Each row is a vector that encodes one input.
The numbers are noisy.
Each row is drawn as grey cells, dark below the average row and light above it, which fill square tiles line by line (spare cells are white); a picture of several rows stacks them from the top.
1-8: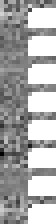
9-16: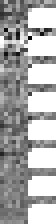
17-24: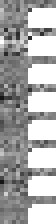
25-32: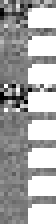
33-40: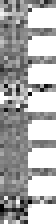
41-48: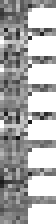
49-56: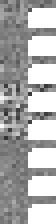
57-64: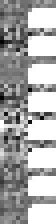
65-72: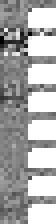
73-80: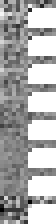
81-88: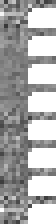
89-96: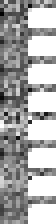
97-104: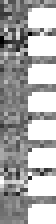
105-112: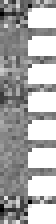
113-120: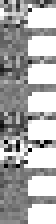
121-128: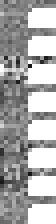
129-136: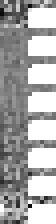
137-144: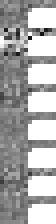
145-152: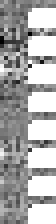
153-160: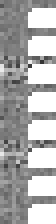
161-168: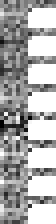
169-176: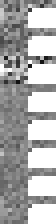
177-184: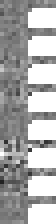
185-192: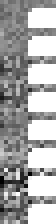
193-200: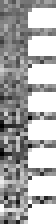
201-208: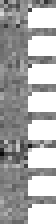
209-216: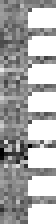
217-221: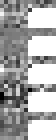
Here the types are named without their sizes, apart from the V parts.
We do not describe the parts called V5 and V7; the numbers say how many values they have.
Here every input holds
a point on a circle, a point on a line, a true/false value, a value of V5 and a value of V7.
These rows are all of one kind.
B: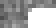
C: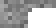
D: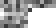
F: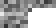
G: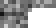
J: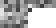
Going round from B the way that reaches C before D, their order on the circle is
B, C, J, G, F, D.
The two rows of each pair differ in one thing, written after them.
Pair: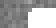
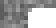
the value of V7
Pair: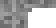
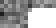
the value of V5
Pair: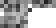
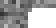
the value of V5
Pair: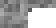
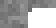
the place on the circle
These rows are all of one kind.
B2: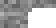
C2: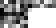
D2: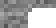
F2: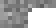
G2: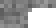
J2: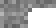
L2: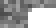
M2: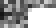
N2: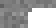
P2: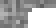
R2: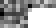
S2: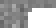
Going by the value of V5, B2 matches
D2, J2, L2 and N2.
